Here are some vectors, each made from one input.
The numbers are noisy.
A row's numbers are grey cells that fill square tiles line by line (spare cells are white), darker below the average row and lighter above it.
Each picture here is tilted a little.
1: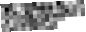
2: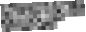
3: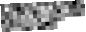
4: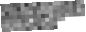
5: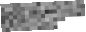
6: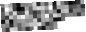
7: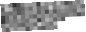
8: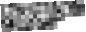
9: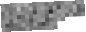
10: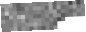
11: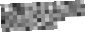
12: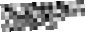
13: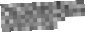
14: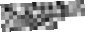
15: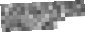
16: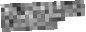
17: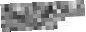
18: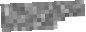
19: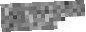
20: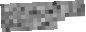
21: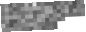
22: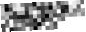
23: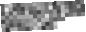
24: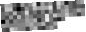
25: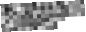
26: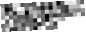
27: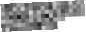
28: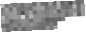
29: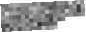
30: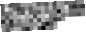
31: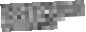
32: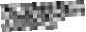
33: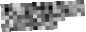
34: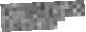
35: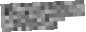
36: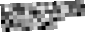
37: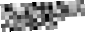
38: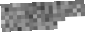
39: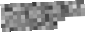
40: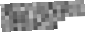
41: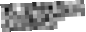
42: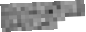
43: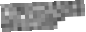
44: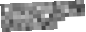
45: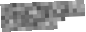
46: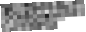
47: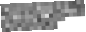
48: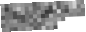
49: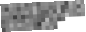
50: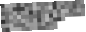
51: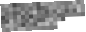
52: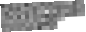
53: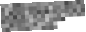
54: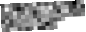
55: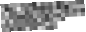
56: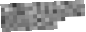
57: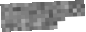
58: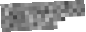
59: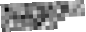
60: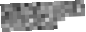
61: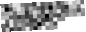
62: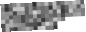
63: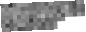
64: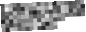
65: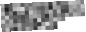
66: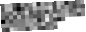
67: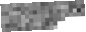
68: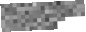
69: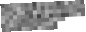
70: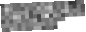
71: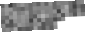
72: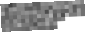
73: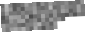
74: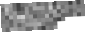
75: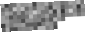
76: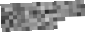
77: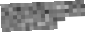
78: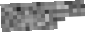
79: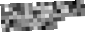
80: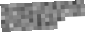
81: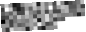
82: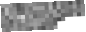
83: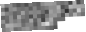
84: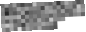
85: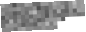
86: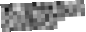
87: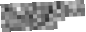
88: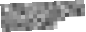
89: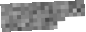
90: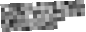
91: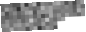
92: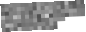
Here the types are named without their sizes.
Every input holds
a label, together with either a fixed value, or a point on each of two lines.
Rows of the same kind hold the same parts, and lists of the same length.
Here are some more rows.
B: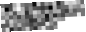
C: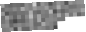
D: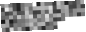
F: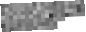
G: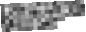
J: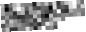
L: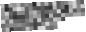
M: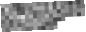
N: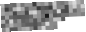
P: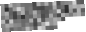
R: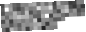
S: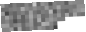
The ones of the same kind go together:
B, F, G, M, R
C, D, J, L, N, P, S

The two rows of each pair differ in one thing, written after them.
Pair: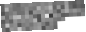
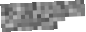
the place on one of the two lines
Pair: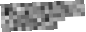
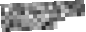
the label
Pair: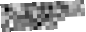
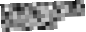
the label
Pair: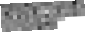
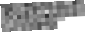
the place on one of the two lines
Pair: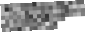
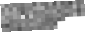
the place on one of the two lines
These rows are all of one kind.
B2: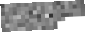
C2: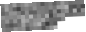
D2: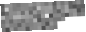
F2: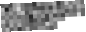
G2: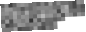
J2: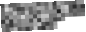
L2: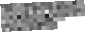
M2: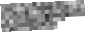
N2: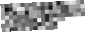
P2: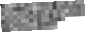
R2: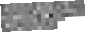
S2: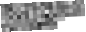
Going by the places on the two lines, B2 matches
C2, M2 and N2.
